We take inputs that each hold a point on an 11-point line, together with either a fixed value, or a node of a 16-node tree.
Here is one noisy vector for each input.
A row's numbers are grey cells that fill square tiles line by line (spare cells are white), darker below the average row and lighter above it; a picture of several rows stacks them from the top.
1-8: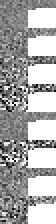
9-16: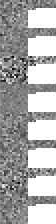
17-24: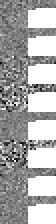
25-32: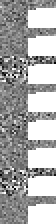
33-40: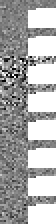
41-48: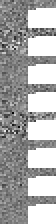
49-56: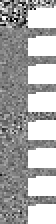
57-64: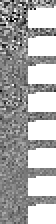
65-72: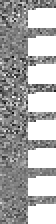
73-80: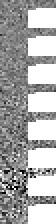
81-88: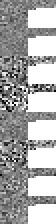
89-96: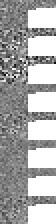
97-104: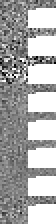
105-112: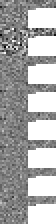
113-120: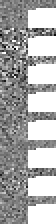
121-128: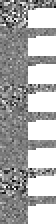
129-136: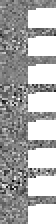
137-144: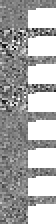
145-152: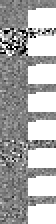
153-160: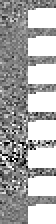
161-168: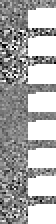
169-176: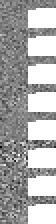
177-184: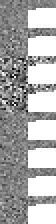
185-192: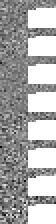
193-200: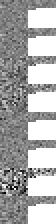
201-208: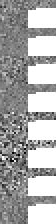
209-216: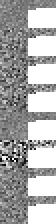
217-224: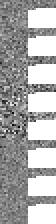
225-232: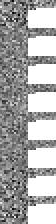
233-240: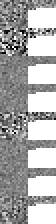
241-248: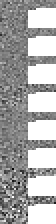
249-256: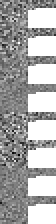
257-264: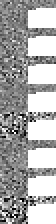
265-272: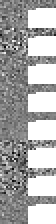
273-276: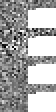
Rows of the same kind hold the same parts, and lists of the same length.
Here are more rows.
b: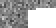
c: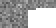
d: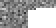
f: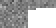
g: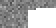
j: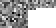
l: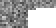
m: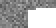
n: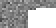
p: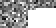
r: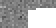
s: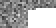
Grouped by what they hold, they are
b, c, d, j, l, m, n, p
f, g, r, s

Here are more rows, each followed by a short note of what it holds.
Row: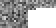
a point on an 11-point line and a node of a 16-node tree
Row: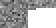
a point on an 11-point line
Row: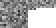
a point on an 11-point line and a node of a 16-node tree
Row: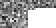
a point on an 11-point line
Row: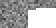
a point on an 11-point line and a node of a 16-node tree
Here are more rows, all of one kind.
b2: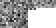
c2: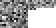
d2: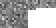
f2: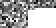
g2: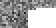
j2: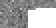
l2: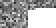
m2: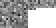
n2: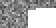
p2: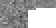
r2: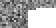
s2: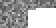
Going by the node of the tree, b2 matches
f2, n2 and s2.
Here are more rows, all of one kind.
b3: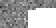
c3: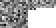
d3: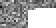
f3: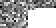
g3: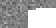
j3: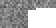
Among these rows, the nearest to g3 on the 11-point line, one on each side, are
f3 and j3.
